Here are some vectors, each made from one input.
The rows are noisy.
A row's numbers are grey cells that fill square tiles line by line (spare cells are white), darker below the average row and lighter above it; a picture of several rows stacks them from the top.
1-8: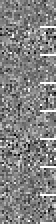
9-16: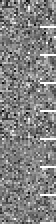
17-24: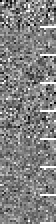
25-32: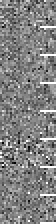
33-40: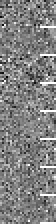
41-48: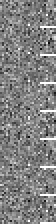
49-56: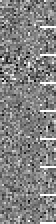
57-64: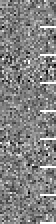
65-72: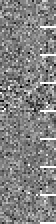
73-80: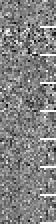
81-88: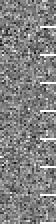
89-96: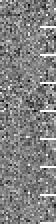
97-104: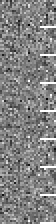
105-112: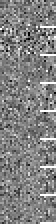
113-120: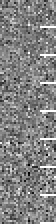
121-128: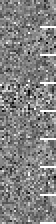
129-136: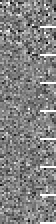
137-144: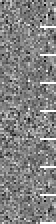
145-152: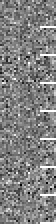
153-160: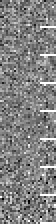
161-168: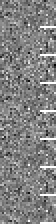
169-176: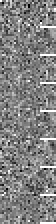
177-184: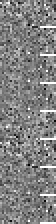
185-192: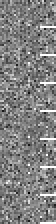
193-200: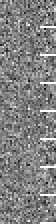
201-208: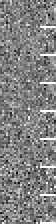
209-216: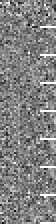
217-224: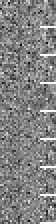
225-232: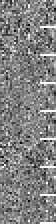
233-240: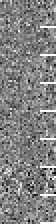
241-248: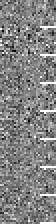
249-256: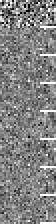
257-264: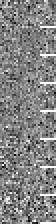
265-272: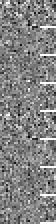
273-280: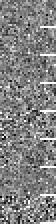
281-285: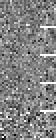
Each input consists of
a true/false value, together with a list of up to two points on a 10-point line.
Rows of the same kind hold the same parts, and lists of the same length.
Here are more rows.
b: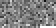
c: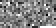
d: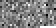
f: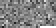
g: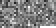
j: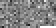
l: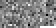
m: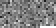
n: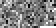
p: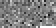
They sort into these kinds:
b, d, l, m, p
c, n
f, g, j

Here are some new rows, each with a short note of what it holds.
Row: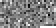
a true/false value, together with a list of two items
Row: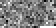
a true/false value, together with the empty list
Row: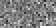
a true/false value, together with a list of two items
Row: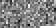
a true/false value, together with a list of one item
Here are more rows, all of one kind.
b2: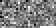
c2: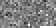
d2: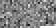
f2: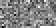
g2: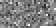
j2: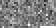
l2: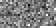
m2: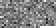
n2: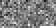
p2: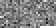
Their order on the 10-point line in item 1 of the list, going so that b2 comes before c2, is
f2, b2, c2, n2, l2, g2, m2, p2, d2, j2.
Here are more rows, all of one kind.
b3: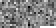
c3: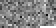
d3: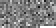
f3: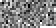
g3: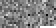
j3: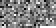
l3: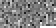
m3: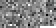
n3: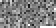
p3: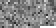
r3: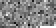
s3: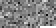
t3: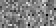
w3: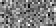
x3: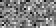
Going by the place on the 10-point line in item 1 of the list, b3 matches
d3, j3, m3 and t3.
